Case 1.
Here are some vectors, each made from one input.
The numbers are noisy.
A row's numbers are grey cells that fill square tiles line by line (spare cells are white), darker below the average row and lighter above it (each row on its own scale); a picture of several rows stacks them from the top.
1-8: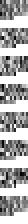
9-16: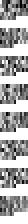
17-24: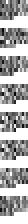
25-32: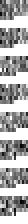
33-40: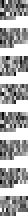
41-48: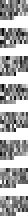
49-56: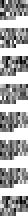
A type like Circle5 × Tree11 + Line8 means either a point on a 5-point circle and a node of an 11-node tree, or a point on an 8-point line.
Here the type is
Line11.
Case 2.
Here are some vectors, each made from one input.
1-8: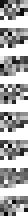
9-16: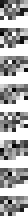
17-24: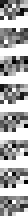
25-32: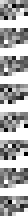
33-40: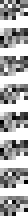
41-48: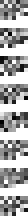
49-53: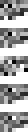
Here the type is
Line8.
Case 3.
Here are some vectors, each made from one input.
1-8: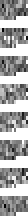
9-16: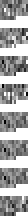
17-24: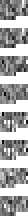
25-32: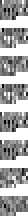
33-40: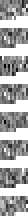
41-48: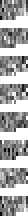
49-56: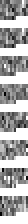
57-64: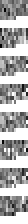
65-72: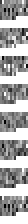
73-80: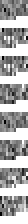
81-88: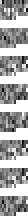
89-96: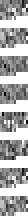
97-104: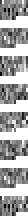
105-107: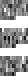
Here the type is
Bool × Bool × Bool + Unit.
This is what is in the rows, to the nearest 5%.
About 10% of them hold a fixed value. The rest hold three true/false values.
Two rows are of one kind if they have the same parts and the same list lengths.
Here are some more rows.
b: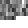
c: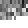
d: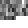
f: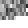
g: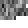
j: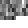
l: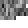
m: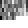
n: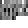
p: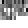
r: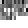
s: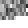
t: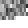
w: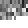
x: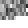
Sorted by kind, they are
b, c, d, g, j, l, m, n, p, r, w
f, s, t, x

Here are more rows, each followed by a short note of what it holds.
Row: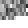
a fixed value
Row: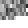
a fixed value
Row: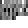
three true/false values
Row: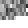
a fixed value
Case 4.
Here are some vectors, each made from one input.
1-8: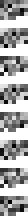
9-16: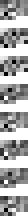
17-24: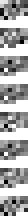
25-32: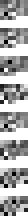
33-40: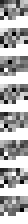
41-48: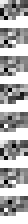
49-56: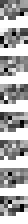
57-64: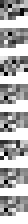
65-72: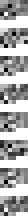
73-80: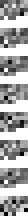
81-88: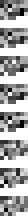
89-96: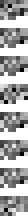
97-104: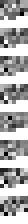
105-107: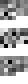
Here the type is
Line10.
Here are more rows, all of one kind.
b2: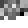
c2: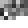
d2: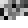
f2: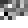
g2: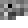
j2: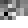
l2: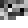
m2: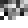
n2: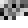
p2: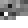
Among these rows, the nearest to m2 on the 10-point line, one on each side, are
b2 and f2.
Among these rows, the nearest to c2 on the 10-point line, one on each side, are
d2 and p2.
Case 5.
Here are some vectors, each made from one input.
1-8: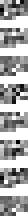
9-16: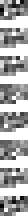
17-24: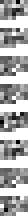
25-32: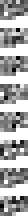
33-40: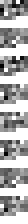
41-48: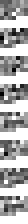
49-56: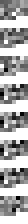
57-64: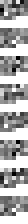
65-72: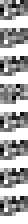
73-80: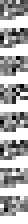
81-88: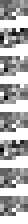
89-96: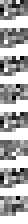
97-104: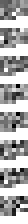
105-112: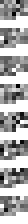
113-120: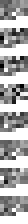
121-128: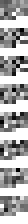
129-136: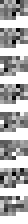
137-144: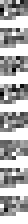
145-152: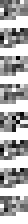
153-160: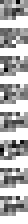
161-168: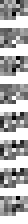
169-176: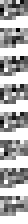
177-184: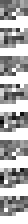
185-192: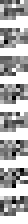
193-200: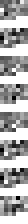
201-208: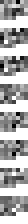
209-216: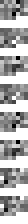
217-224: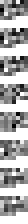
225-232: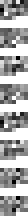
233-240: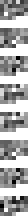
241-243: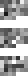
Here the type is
Line10.
